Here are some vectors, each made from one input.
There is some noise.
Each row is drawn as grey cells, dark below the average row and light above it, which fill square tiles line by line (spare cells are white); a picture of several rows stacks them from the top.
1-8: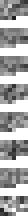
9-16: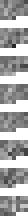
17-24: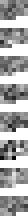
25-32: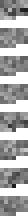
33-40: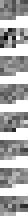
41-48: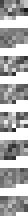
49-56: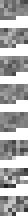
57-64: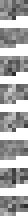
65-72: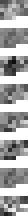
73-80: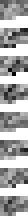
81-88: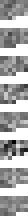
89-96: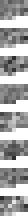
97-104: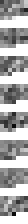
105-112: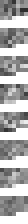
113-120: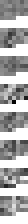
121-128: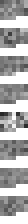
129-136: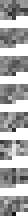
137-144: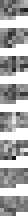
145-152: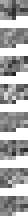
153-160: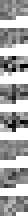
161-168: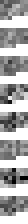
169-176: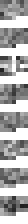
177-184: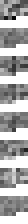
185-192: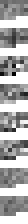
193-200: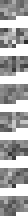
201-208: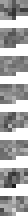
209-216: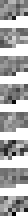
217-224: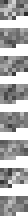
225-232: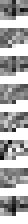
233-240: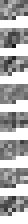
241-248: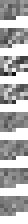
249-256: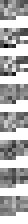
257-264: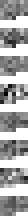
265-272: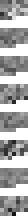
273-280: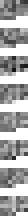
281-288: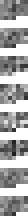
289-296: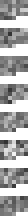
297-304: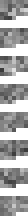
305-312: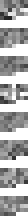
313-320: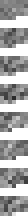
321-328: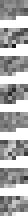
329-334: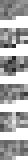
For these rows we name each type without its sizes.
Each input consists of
either a point on a circle and a true/false value, or a fixed value.
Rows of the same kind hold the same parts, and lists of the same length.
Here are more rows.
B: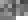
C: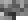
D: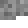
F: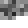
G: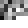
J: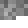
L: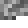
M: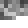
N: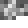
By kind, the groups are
B, C, D, F, J, L, M, N
G

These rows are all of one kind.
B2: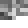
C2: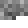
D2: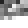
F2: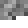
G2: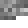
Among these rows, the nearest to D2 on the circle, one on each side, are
C2 and G2.
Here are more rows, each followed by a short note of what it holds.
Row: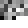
a fixed value
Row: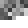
a point on a circle and a true/false value
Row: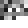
a fixed value
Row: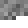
a point on a circle and a true/false value
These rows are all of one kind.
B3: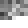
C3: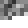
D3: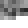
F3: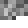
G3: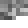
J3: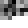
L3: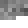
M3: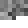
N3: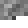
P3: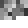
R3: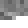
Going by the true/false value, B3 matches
C3 and G3.
